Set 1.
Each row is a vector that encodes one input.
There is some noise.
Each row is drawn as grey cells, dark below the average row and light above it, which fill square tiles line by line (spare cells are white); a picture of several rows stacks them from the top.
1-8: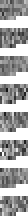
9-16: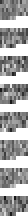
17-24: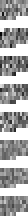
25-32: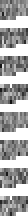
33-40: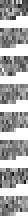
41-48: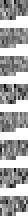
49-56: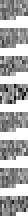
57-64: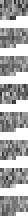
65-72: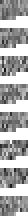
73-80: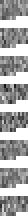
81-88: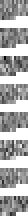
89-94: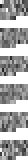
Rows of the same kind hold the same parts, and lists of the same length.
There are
2 kinds of row.
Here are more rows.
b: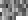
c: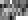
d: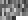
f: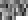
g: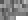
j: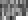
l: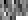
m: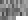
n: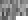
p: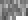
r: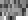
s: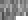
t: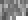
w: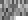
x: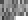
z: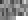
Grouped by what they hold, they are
b, c, d, f, j, l, r
g, m, n, p, s, t, w, x, z

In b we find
a node of an 11-node tree.
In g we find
a point on a 10-point line.
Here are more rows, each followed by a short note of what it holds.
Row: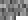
a point on a 10-point line
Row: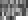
a node of an 11-node tree
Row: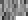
a point on a 10-point line
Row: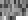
a node of an 11-node tree
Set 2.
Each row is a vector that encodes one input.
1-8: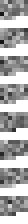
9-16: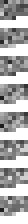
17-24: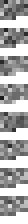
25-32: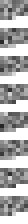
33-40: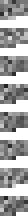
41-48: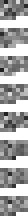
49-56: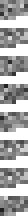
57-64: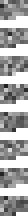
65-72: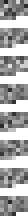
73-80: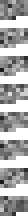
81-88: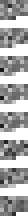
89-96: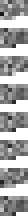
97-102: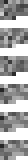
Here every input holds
either one of 8 labels, or a point on a 9-point line.
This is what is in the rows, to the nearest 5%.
About 50% of them hold one of 8 labels. The rest hold a point on a 9-point line.
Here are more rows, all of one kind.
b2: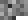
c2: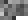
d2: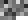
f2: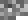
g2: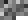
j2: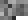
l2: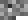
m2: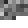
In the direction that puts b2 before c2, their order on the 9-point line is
f2, l2, b2, j2, c2, m2, g2, d2.
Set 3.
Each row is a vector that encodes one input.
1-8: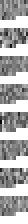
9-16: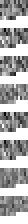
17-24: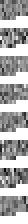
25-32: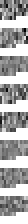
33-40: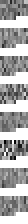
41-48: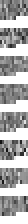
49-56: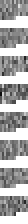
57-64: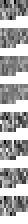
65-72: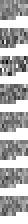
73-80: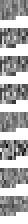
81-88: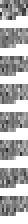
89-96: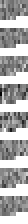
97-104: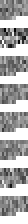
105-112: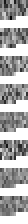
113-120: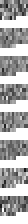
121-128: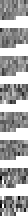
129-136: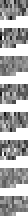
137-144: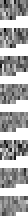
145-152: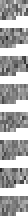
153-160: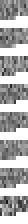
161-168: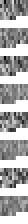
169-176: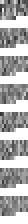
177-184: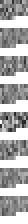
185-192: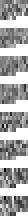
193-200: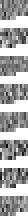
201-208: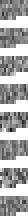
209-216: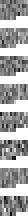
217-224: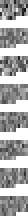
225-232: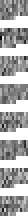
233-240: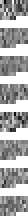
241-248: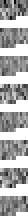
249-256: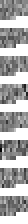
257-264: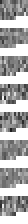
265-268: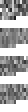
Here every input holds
either a point on a 15-point line, or a node of a 7-node tree.
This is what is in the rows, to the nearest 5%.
About 70% of them hold a point on a 15-point line. The rest hold a node of a 7-node tree.
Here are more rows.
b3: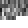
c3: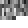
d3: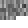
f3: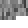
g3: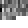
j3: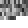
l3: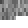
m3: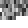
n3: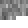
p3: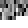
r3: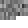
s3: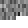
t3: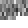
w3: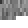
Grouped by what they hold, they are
b3, c3, g3, j3, m3, p3
d3, f3, l3, n3, r3, s3, t3, w3

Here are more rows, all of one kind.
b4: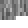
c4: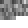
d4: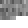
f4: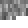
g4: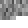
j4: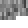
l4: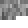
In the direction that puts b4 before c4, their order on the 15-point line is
j4, b4, l4, f4, g4, d4, c4.
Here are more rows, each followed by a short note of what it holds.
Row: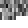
a node of a 7-node tree
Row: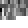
a node of a 7-node tree
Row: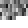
a node of a 7-node tree
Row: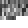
a node of a 7-node tree
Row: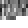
a node of a 7-node tree
